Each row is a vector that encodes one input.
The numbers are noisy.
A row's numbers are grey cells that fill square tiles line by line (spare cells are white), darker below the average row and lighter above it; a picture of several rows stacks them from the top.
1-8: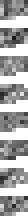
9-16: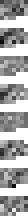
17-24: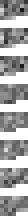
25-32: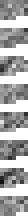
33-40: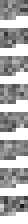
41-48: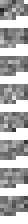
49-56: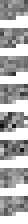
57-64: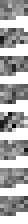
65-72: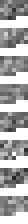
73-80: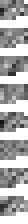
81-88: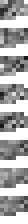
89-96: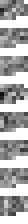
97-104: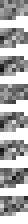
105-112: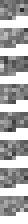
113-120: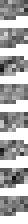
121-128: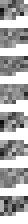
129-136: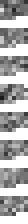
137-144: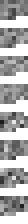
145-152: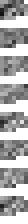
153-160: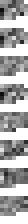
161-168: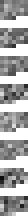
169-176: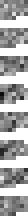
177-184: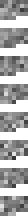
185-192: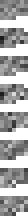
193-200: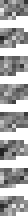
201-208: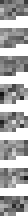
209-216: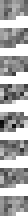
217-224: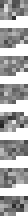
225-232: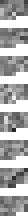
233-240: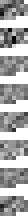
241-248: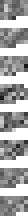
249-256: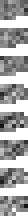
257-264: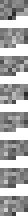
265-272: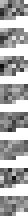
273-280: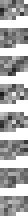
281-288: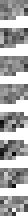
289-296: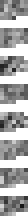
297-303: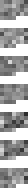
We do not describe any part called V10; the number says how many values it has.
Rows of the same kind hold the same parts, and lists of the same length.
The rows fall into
4 kinds.
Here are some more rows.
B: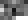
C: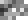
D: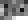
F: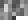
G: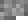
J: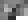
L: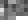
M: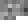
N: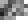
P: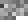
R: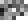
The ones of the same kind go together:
B, D, L
C, N, R
F, G, J, P
M

